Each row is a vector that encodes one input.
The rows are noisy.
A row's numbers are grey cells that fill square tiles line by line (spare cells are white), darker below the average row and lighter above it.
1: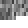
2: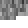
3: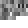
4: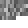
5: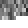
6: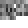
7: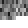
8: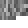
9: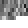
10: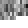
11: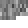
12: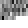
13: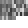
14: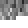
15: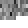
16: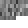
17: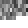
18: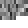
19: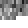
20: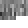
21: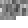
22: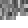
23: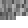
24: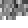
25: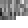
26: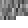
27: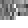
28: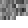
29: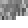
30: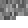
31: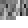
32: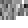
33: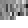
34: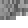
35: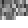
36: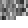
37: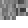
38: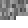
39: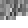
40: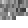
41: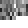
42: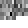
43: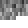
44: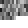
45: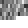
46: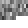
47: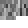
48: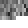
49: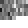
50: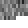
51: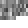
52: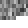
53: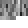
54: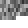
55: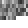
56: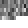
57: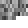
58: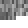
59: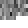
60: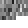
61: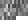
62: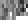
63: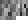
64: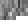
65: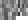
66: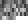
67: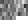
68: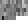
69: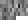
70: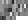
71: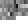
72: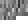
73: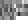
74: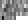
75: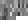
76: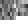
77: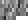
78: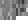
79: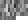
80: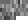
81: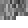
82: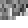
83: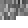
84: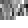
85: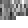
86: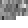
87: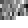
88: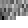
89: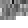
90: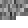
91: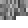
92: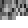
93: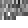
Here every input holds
a point on a 5-point line, together with either a point on a 5-point line, or three true/false values.
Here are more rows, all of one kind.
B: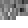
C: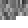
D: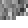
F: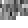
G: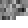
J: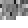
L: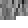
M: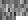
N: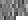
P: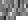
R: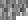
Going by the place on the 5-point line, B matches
C, F, M and N.
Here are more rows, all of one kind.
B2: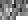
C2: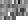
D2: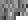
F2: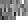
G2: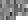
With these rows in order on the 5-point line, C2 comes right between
F2 and G2.
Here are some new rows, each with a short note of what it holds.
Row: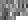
a point on a 5-point line and three true/false values
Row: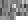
a point on each of two 5-point lines
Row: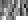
a point on each of two 5-point lines
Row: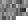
a point on a 5-point line and three true/false values
